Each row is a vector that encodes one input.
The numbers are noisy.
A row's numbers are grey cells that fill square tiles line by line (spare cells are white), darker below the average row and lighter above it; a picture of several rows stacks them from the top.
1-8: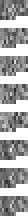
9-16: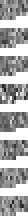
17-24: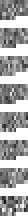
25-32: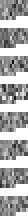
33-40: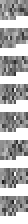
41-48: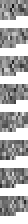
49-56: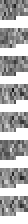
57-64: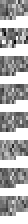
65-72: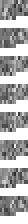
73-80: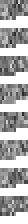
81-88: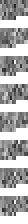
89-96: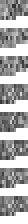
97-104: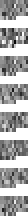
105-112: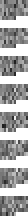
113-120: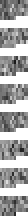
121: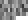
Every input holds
either a fixed value, or three true/false values.
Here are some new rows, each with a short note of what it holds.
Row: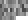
three true/false values
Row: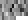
three true/false values
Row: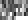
a fixed value
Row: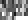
a fixed value
